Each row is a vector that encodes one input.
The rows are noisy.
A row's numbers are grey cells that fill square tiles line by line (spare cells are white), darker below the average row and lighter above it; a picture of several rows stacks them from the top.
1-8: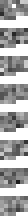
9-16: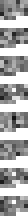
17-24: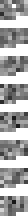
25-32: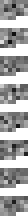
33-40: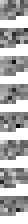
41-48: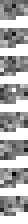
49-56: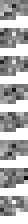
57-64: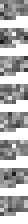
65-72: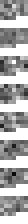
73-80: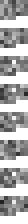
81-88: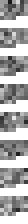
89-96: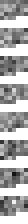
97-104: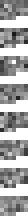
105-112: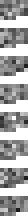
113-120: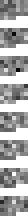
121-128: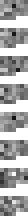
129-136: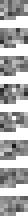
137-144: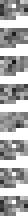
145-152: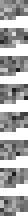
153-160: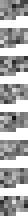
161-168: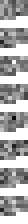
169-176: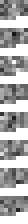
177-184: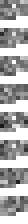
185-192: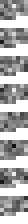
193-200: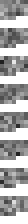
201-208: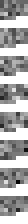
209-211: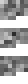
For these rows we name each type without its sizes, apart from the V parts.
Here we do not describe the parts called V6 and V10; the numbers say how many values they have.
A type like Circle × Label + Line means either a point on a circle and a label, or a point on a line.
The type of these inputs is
Line × Line × V10 + Tree × V6.
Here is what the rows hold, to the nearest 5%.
About 60% of them hold a point on each of two lines and a value of V10. The rest hold a node of a tree and a value of V6.
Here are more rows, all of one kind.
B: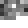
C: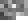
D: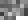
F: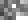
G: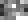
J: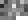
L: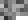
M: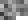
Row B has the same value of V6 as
G and J.
